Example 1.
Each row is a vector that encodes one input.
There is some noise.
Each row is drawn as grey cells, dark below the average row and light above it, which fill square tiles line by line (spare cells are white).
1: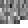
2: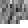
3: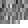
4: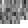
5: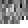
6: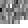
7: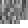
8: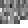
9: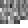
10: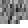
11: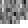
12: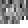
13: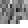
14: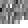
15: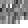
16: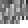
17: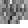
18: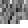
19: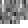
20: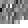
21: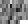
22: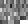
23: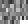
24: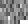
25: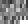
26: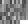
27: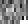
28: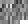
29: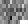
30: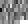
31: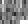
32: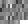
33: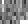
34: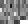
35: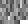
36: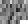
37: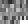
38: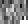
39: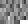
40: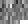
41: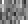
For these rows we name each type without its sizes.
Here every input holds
a label and a true/false value.
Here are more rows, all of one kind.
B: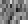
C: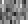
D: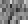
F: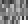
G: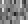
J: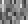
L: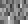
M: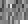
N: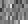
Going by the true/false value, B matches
D, M and N.
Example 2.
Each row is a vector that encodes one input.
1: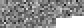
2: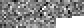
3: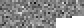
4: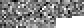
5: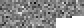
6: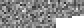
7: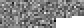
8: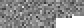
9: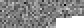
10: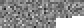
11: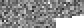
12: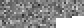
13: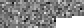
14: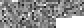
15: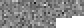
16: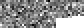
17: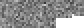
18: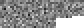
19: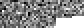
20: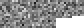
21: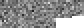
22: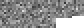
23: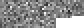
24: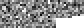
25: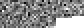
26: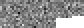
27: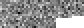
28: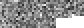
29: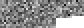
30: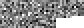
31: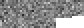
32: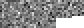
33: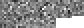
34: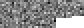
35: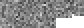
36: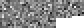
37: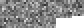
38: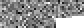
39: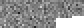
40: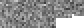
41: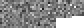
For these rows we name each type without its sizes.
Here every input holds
either a point on a circle, or a point on a line.
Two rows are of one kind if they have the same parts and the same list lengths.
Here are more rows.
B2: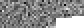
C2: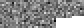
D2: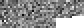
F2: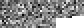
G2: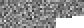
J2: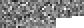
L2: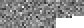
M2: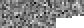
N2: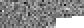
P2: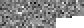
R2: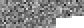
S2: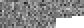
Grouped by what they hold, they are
B2, C2, J2, N2, R2, S2
D2, F2, G2, L2, M2, P2

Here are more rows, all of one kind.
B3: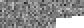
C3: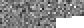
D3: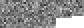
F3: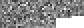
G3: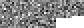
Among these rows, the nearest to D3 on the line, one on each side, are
B3 and F3.
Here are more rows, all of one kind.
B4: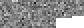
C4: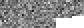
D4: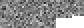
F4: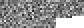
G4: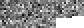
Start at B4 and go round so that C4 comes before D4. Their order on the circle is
B4, G4, C4, F4, D4.
